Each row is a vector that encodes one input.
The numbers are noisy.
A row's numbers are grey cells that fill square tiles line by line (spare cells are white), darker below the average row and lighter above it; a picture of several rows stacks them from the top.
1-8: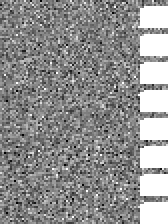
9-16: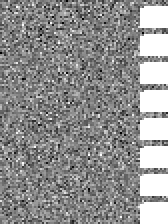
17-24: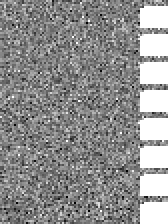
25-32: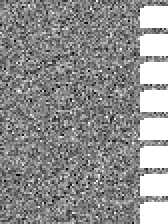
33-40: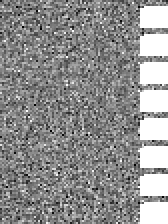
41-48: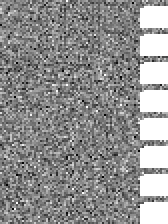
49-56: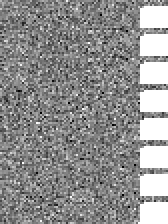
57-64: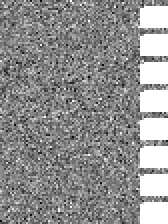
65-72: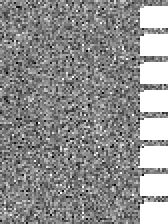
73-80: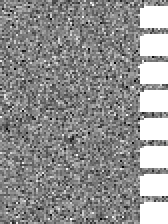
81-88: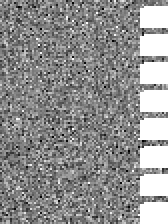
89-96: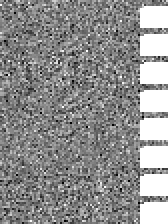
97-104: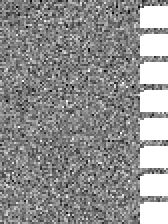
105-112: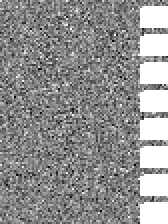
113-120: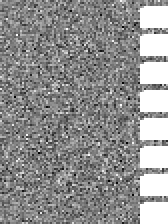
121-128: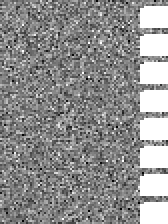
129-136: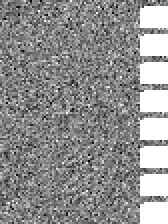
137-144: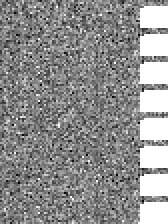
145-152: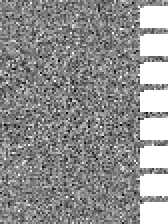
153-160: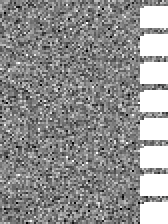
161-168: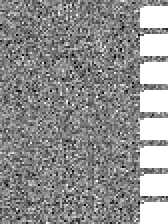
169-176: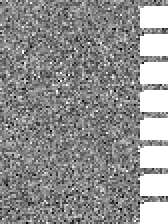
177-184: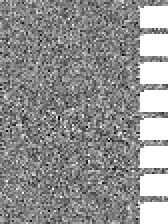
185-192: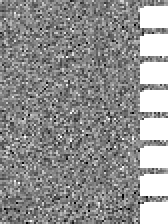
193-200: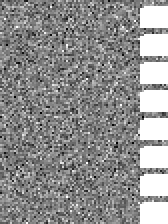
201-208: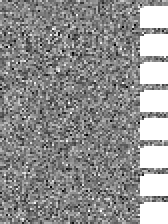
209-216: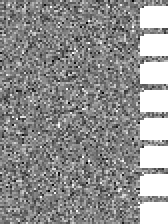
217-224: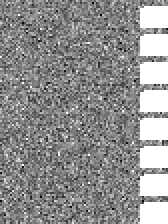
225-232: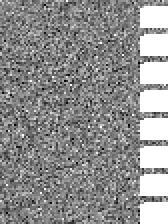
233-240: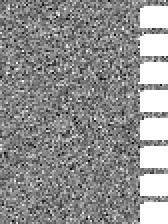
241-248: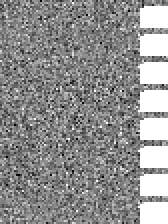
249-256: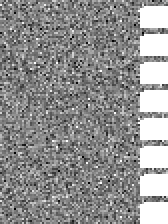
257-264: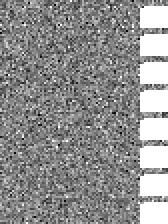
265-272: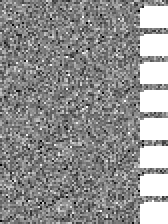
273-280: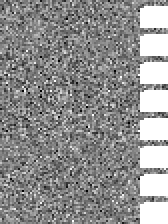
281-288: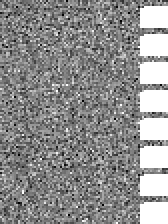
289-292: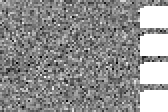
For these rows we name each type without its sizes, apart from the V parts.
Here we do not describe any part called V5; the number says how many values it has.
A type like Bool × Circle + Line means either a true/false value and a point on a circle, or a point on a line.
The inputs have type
(Label + Line) × (Line + List(V5)).
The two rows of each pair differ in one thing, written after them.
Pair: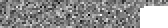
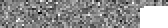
the label
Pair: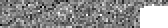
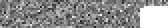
the value of V5 in item 1 of the list
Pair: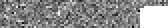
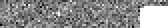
the value of V5 in item 1 of the list
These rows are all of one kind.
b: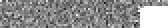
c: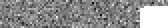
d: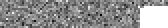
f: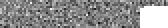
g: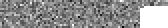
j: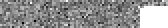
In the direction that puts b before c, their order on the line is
g, b, c, f, d, j.
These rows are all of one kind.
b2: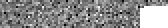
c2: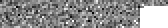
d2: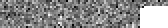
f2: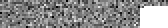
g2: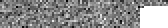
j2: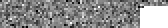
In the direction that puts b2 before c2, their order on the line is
d2, f2, g2, b2, j2, c2.
